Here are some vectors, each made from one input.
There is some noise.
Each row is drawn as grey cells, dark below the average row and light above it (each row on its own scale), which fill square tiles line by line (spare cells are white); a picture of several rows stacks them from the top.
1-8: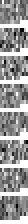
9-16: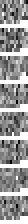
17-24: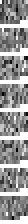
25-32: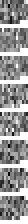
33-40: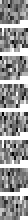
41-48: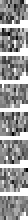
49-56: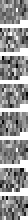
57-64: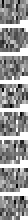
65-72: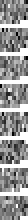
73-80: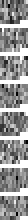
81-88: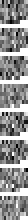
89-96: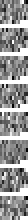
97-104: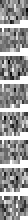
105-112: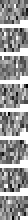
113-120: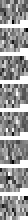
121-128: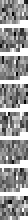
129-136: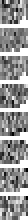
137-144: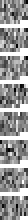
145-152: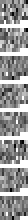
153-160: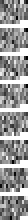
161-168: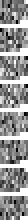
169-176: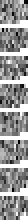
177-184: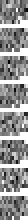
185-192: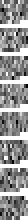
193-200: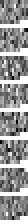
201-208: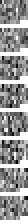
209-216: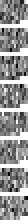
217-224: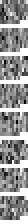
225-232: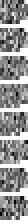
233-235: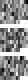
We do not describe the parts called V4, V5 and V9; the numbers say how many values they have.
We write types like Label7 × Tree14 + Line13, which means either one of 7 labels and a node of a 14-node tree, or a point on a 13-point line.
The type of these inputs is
Bool × Tree8 × (Tree8 + V5) × V4 × V9.
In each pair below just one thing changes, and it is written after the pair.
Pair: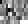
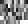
the value of V5
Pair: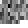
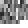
the value of V5
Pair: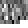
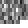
the value of V5
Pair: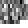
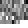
the value of V5
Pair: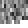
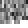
the node of the tree
